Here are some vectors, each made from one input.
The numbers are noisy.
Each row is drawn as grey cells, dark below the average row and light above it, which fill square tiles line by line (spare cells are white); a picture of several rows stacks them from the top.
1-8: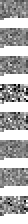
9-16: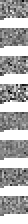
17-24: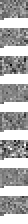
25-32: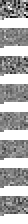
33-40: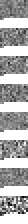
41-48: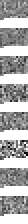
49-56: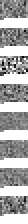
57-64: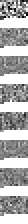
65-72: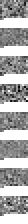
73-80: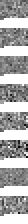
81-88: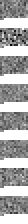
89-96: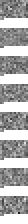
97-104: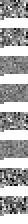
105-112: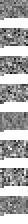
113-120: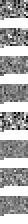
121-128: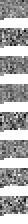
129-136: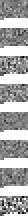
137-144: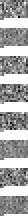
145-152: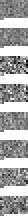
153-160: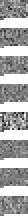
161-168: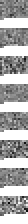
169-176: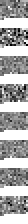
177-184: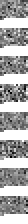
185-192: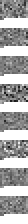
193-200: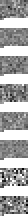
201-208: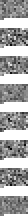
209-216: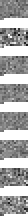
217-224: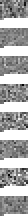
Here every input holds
four true/false values, together with either a point on a 13-point circle, or a fixed value.
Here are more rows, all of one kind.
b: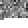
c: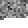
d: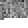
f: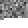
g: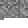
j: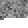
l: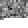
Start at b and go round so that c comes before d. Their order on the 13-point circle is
b, j, c, d, f, g, l.
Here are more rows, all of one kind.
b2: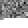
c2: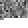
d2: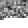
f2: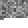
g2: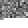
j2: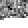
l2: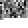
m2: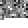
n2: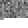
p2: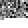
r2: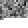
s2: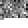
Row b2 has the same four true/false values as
g2 and r2.
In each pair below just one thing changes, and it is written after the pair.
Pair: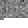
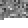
the place on the 13-point circle
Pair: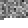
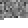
the place on the 13-point circle
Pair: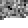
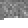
one of the four true/false values
